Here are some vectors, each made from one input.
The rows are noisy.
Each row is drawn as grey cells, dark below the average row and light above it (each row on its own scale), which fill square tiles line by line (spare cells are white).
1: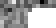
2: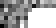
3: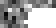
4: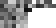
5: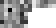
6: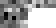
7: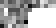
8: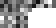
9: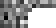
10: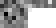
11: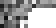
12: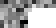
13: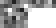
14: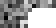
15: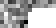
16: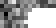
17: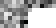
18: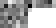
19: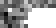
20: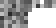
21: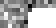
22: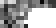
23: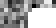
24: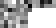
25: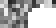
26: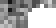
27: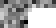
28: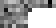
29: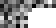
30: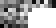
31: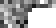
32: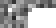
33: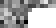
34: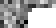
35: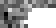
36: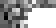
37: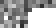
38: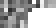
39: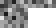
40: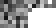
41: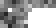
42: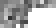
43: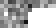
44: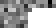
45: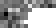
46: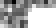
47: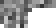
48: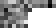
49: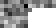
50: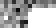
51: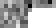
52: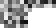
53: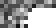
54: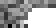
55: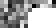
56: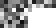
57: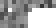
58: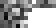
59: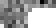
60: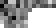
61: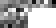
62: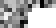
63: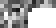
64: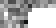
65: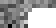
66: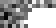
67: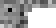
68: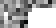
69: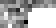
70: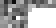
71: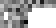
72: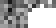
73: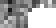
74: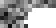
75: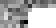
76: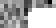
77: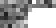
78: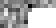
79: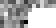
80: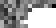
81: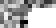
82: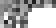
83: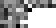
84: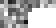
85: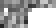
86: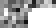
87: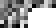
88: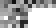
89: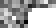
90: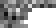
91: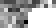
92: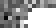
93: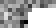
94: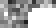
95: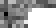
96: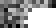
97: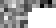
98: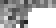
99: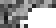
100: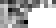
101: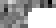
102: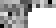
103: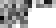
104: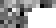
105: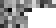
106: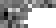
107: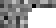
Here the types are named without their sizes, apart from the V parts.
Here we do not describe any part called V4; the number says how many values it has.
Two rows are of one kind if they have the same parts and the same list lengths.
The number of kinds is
2.
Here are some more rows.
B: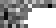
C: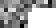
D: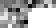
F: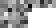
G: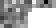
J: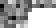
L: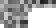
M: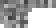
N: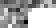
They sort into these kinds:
B, C, F, G, J, L, M
D, N

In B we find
a point on a line, a node of a tree and a value of V4.
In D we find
a point on a line and a value of V4.
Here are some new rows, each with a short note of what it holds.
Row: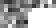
a point on a line and a value of V4
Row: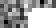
a point on a line, a node of a tree and a value of V4
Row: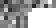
a point on a line and a value of V4
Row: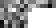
a point on a line, a node of a tree and a value of V4
